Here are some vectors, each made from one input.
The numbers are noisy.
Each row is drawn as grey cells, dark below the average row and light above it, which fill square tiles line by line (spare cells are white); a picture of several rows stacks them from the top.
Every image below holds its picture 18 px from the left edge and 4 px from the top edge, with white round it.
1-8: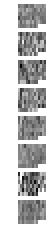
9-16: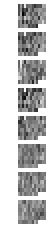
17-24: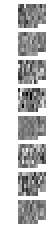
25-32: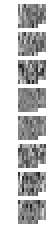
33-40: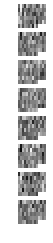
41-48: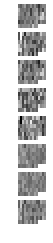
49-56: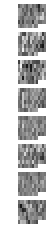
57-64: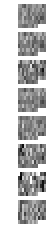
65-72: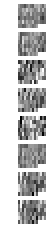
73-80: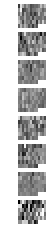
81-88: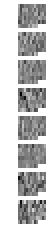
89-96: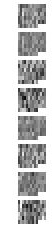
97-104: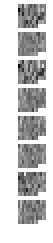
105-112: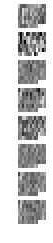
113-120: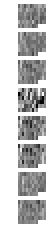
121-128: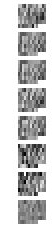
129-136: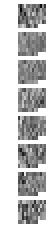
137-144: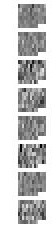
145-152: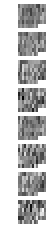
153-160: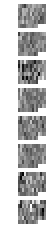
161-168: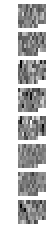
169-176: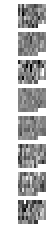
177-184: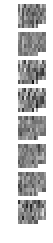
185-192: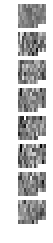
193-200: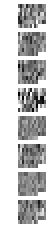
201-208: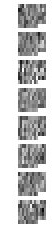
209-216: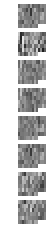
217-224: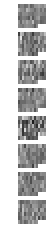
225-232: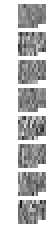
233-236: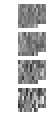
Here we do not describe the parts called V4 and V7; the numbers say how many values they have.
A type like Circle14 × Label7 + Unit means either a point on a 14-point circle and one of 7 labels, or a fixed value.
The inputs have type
Bool × (Line11 + V4) + V7.
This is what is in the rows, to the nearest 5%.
About 75% of them hold a true/false value, together with either a point on an 11-point line, or a value of V4. The rest hold a value of V7.
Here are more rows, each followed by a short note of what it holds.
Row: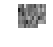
a value of V7
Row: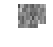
a true/false value and a value of V4
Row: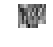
a value of V7
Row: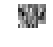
a value of V7
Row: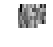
a value of V7
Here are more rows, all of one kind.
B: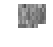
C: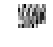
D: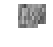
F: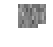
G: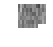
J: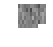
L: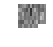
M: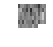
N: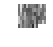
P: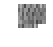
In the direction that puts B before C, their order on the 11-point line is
L, B, N, F, D, J, M, G, C, P.
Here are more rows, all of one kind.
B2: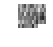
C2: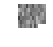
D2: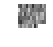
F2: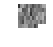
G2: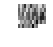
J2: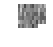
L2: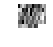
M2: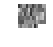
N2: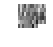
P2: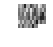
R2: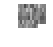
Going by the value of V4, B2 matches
J2 and N2.
